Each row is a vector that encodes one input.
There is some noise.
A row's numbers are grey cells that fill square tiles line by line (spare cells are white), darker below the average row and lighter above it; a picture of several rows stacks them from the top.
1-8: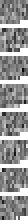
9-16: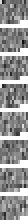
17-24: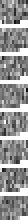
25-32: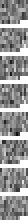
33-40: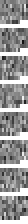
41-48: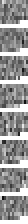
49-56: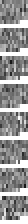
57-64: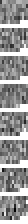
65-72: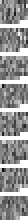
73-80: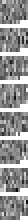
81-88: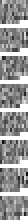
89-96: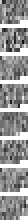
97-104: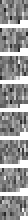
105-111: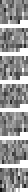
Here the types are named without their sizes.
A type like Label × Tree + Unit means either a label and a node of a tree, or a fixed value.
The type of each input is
(Bool × Bool × Bool + Line) × Line.
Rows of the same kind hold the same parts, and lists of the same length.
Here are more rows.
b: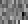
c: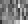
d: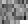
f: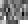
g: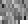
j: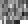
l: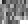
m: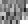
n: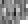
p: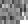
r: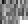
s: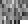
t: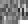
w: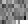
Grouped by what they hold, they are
b, c, d, f, g, j, s, t, w
l, m, n, p, r

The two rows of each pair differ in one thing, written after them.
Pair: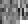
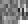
one of the three true/false values
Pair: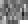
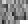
the place on the line
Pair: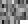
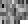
one of the three true/false values
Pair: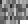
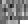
one of the three true/false values
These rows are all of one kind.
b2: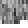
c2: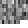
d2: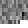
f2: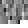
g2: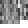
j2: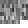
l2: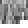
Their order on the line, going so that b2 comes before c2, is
f2, l2, b2, c2, d2, j2, g2.
